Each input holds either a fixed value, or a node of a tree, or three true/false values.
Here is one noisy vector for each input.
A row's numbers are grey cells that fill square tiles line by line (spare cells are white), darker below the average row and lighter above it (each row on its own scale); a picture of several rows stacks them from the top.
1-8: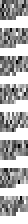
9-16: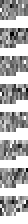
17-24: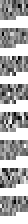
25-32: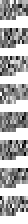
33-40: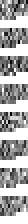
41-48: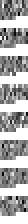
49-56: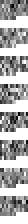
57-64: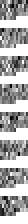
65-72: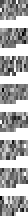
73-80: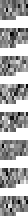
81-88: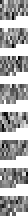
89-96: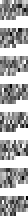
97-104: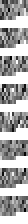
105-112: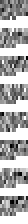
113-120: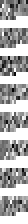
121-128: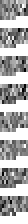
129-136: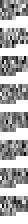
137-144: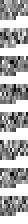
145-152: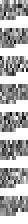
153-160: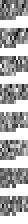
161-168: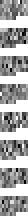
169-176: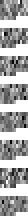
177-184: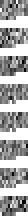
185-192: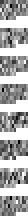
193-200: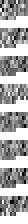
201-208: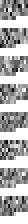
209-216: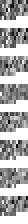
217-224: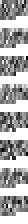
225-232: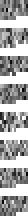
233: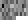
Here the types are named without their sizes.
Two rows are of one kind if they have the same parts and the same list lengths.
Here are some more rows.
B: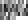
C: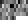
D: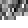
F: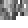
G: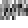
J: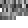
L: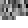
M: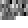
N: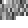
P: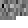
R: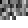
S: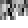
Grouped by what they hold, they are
B, C, D, F, G, J, L, N, R
M, P
S

